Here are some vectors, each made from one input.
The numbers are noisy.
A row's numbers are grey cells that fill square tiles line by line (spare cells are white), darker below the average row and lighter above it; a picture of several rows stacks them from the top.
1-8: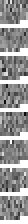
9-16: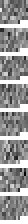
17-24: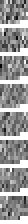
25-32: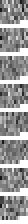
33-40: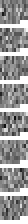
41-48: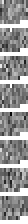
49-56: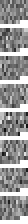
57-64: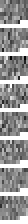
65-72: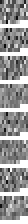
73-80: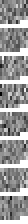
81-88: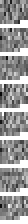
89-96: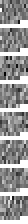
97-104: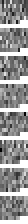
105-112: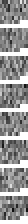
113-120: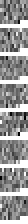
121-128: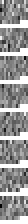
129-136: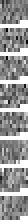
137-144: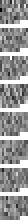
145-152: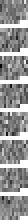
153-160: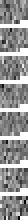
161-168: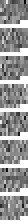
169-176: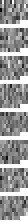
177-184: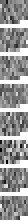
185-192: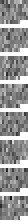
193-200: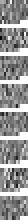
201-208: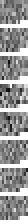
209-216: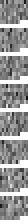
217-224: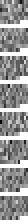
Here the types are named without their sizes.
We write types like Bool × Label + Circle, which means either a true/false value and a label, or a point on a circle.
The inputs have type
(Bool × Bool × Bool × Bool + Tree + Unit) × Label.
